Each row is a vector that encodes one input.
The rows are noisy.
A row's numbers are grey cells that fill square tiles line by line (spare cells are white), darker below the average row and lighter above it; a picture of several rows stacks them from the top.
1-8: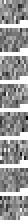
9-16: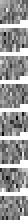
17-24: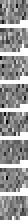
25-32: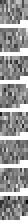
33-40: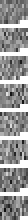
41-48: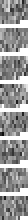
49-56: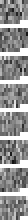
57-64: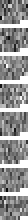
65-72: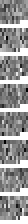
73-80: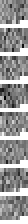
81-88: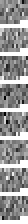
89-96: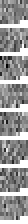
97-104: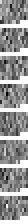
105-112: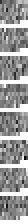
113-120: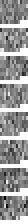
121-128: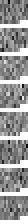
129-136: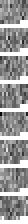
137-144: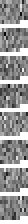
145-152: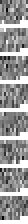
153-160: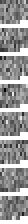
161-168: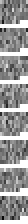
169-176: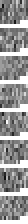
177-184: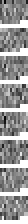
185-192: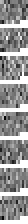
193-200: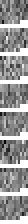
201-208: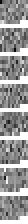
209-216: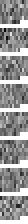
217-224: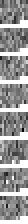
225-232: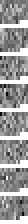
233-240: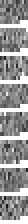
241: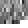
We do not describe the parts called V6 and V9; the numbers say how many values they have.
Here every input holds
a node of a 7-node tree and a value of V9, together with either a point on a 5-point line, or four true/false values and a value of V6.
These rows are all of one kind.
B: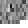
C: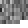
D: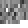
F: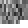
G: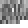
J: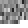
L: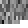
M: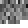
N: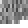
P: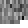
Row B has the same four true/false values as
M and P.
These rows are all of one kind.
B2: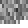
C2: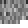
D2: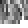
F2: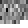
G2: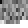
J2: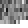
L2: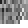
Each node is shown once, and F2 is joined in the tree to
B2 and J2.
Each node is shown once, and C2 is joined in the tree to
B2 and D2.
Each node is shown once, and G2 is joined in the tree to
B2 and L2.
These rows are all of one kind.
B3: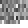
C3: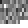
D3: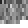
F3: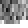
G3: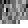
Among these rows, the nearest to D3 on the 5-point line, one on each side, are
C3 and G3.
